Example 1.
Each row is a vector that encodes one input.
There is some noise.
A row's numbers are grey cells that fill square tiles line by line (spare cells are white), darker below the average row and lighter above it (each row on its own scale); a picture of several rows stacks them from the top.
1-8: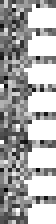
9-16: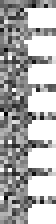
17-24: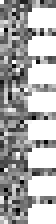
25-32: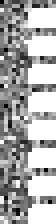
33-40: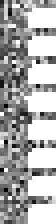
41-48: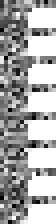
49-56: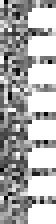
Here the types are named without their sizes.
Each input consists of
a point on a line.
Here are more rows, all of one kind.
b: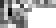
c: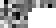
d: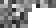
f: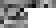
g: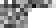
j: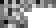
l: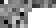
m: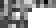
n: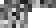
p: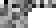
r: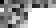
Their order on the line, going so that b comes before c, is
b, j, m, d, l, r, f, g, p, c, n.
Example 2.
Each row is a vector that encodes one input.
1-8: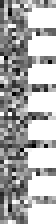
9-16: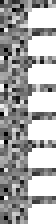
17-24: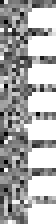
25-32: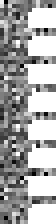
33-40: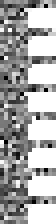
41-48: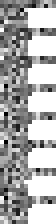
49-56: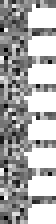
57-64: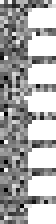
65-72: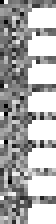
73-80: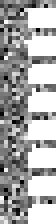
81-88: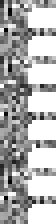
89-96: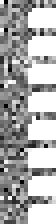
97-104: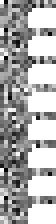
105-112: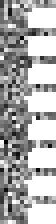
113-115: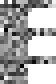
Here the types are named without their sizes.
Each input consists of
a point on a line.
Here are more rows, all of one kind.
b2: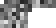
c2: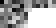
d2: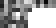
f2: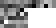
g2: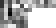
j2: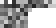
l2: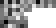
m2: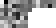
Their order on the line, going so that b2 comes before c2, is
b2, m2, j2, f2, c2, d2, l2, g2.
